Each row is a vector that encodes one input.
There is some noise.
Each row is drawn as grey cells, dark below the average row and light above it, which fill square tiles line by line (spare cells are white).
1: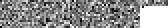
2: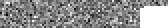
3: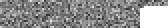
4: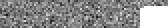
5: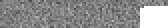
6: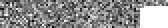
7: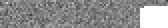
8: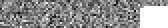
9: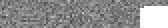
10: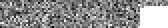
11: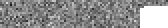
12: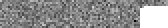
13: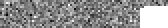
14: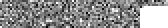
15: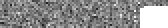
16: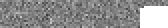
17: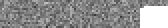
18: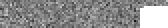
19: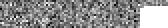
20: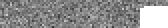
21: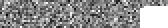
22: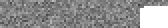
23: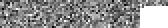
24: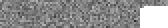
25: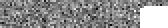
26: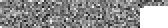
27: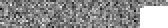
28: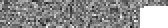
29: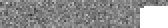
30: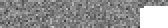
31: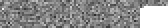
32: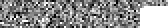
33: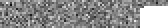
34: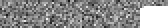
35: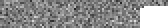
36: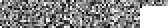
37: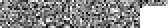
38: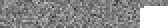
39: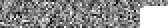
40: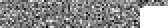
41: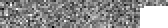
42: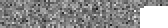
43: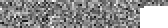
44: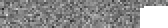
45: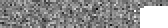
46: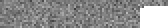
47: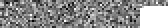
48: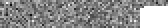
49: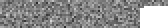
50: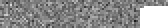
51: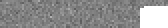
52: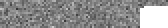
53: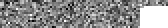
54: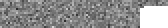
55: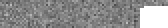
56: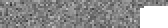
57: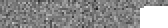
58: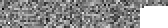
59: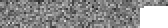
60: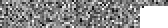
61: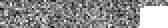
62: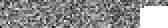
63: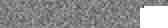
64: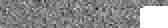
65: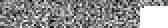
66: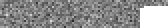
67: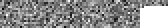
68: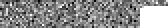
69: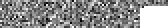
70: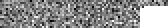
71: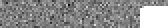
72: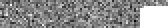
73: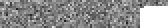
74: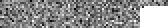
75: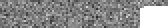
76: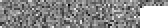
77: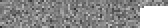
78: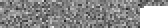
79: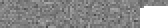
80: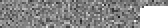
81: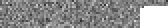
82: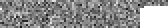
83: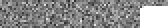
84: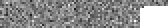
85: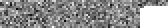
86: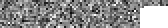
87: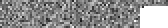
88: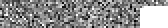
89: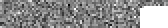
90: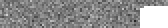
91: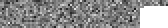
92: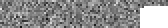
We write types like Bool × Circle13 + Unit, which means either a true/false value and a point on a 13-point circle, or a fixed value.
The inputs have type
Bool × (Circle8 + Unit) + Line4.
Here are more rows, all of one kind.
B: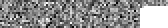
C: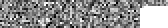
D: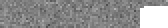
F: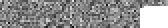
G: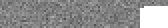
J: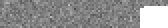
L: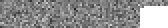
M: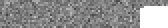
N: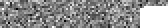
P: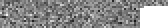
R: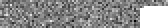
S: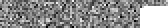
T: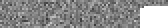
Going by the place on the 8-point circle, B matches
J, N, P and S.
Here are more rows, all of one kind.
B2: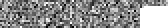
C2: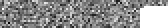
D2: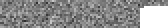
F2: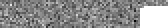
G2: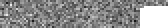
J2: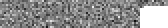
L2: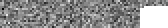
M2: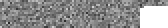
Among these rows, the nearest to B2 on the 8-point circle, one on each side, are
F2 and L2.
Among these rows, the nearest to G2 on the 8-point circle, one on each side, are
F2 and J2.
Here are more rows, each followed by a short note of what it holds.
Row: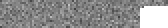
a point on an 8-point circle and a true/false value
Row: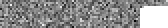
a point on an 8-point circle and a true/false value
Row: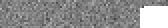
a point on an 8-point circle and a true/false value
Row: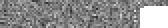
a point on a 4-point line
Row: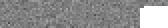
a point on an 8-point circle and a true/false value
